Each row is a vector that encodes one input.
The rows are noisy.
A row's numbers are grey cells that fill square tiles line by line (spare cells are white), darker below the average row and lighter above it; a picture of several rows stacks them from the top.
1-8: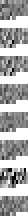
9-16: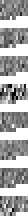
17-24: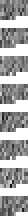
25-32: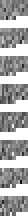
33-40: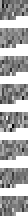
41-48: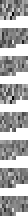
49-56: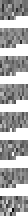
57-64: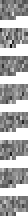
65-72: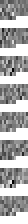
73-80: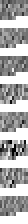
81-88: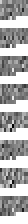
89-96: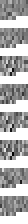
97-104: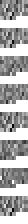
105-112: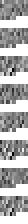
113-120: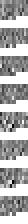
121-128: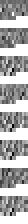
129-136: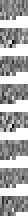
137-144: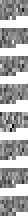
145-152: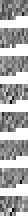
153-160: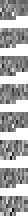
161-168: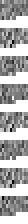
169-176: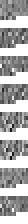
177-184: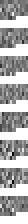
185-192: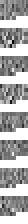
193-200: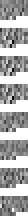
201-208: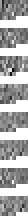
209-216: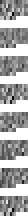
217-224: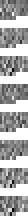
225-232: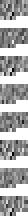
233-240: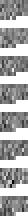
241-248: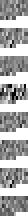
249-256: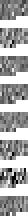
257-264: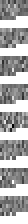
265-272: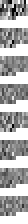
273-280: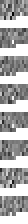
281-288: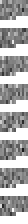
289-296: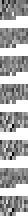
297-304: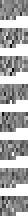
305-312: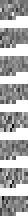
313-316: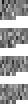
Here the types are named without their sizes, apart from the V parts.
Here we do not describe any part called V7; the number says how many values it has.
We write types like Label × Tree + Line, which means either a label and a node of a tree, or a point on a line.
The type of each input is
List(Line × V7).
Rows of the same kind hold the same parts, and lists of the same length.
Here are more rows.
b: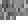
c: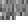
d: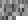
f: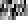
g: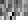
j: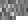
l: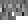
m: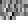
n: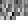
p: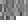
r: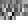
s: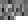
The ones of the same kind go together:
b, c, d, p
f
g, m, n, r
j, l, s

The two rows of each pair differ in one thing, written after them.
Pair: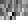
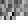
the place on the line in item 1 of the list
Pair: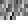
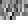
the place on the line in item 1 of the list
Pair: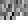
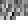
the value of V7 in item 1 of the list
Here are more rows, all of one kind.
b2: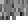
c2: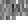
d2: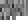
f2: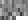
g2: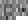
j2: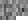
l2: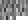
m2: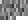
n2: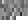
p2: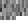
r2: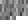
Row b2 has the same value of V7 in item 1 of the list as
d2, m2 and r2.
